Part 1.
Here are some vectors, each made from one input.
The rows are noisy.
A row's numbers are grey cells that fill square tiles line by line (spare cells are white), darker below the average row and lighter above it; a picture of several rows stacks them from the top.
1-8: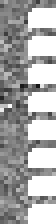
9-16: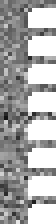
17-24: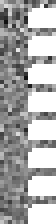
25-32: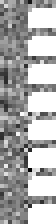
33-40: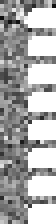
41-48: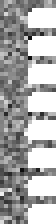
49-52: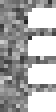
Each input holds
a node of an 8-node tree.
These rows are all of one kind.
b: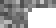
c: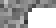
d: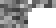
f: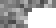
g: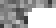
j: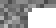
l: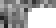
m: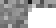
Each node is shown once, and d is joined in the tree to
g.
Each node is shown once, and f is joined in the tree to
c, l and m.
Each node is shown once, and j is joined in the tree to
b and c.
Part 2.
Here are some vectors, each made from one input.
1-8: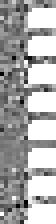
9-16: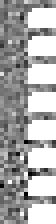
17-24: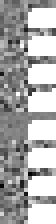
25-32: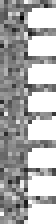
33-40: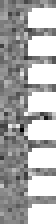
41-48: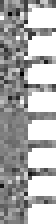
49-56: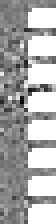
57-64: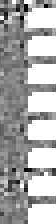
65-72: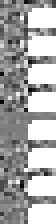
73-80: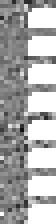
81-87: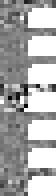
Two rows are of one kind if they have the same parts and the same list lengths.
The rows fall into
2 kinds.
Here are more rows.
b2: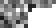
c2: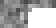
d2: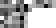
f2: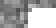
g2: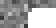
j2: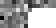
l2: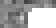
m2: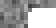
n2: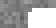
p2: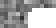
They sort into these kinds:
b2
c2, d2, f2, g2, j2, l2, m2, n2, p2

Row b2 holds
a fixed value.
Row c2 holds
a point on an 8-point circle.
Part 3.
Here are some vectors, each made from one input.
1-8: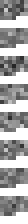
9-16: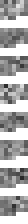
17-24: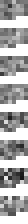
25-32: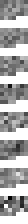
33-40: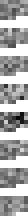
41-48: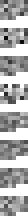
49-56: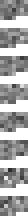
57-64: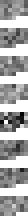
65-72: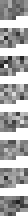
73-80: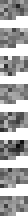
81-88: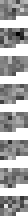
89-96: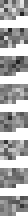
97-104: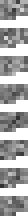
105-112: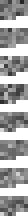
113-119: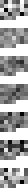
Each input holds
five true/false values.
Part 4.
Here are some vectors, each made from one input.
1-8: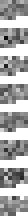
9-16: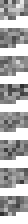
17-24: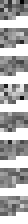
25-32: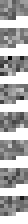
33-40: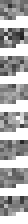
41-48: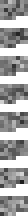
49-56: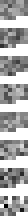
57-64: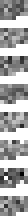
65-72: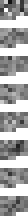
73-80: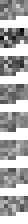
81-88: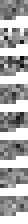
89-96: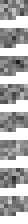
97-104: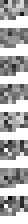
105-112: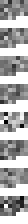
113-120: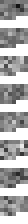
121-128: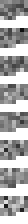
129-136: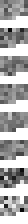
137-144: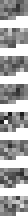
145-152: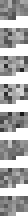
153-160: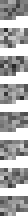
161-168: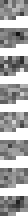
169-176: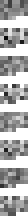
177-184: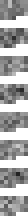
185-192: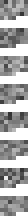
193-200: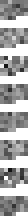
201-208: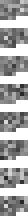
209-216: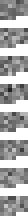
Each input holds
five true/false values.
